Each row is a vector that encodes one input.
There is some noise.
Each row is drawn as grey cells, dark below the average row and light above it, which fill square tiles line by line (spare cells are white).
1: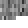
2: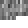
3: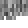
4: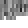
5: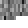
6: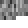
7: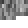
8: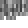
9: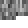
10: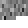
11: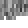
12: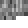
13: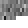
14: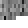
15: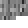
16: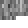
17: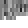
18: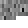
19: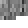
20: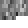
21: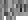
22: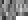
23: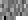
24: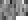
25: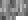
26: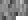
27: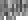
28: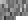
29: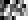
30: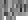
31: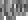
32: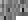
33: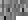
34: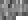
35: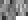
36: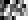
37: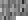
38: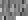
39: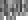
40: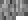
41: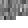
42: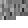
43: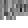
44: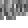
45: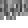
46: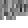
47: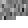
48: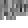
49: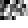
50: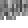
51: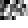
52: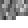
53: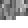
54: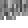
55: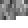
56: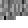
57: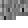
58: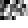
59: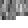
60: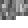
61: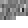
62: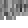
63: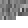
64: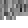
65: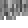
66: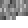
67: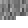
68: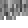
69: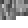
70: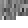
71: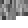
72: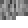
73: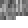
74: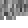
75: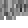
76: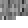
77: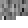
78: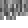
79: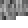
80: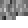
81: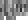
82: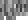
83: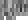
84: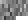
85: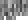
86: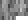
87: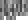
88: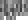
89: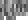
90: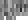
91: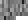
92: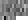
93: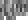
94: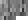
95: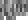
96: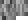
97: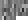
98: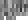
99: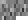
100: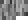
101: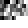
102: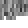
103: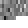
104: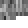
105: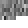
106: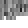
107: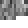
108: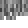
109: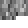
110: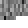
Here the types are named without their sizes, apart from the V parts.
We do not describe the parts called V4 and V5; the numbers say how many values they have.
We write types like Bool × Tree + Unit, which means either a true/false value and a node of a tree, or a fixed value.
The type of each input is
Line × Line × List(Bool × V4) × V5 + Unit.
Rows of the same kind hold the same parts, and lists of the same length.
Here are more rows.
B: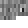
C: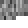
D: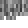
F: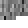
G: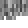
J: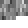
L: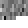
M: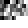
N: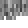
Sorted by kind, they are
B, F, L
C, J
D, G, N
M

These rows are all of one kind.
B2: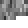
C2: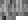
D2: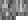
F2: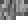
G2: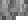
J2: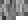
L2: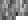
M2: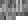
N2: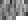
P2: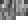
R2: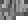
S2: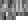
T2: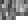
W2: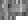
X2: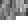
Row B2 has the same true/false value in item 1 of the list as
G2, L2, N2 and X2.
